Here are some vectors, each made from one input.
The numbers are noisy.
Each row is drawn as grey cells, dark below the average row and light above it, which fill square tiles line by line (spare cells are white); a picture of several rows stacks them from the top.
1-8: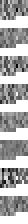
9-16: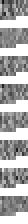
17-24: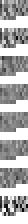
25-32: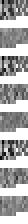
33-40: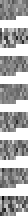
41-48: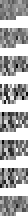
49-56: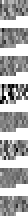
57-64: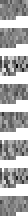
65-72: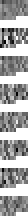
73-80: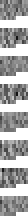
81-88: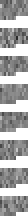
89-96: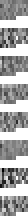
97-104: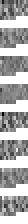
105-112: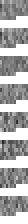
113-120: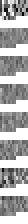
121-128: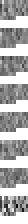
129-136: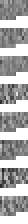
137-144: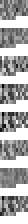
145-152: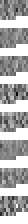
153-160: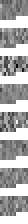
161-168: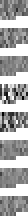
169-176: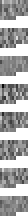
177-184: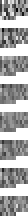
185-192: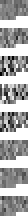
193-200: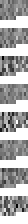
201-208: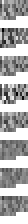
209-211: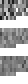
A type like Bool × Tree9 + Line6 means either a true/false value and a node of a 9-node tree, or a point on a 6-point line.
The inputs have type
Label6 × Label6 + Label7.
